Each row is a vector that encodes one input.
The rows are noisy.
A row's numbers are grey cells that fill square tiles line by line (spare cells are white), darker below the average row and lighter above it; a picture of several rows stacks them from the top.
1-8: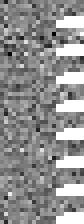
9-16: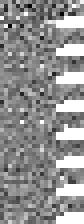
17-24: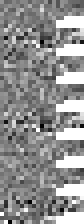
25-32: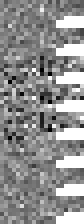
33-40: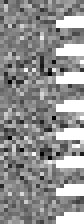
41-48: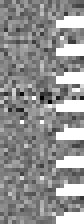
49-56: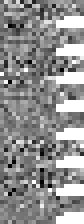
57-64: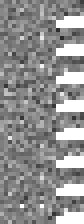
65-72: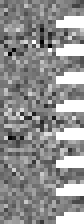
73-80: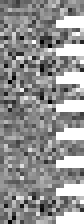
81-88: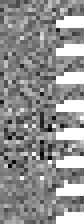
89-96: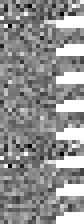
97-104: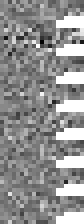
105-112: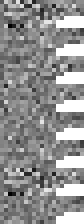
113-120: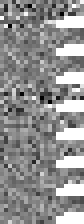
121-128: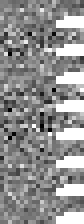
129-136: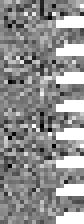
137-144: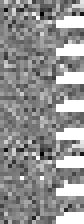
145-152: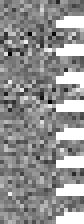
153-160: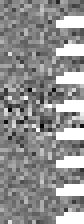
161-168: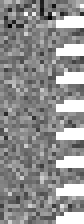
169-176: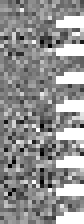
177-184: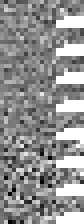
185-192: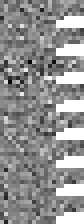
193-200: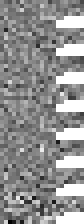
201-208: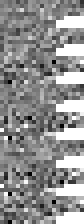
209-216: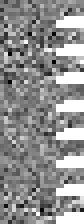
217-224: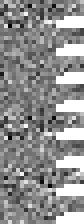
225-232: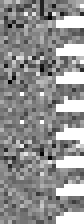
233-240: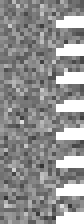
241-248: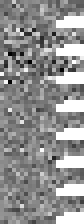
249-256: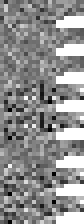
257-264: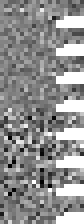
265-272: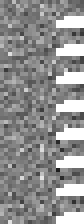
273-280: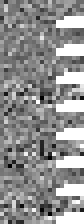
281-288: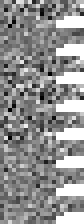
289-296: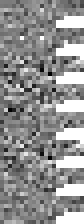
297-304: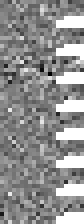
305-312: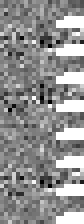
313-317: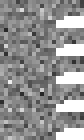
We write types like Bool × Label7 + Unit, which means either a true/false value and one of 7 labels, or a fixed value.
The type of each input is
Bool × (Circle6 + Tree13) + Tree10.
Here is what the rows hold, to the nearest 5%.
About 30% of them hold a node of a 10-node tree. The rest hold a true/false value, together with either a point on a 6-point circle, or a node of a 13-node tree.
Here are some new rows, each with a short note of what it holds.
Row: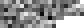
a node of a 10-node tree
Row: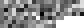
a node of a 10-node tree
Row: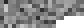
a point on a 6-point circle and a true/false value
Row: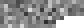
a point on a 6-point circle and a true/false value
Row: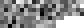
a node of a 10-node tree
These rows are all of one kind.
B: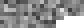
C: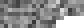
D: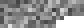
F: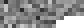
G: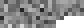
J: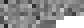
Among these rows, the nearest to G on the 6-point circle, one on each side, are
D and F.
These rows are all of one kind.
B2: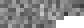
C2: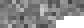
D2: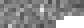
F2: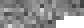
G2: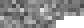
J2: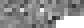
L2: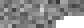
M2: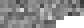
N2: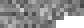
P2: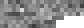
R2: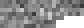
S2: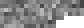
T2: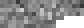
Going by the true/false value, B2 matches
C2, D2 and L2.
